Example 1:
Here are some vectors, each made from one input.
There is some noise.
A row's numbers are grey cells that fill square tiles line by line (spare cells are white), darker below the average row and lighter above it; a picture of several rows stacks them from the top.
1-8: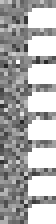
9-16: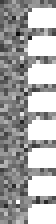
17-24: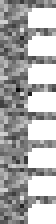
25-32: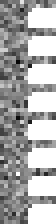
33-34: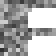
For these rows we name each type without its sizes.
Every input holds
a label.
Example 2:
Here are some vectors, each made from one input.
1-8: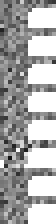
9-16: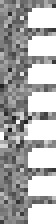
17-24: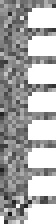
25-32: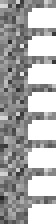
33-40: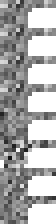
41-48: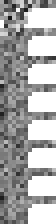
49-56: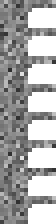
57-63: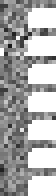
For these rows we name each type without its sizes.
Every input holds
either a point on a circle, or a fixed value.
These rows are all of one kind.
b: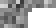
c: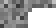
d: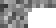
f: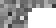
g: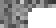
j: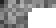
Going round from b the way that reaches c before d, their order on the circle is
b, c, d, j, g, f.
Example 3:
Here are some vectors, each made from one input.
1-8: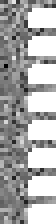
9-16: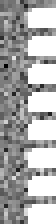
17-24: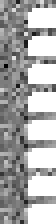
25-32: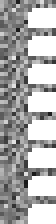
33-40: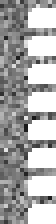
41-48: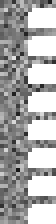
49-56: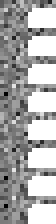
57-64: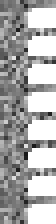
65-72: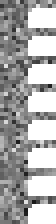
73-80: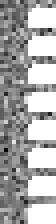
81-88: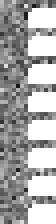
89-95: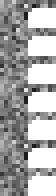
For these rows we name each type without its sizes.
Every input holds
a node of a tree.
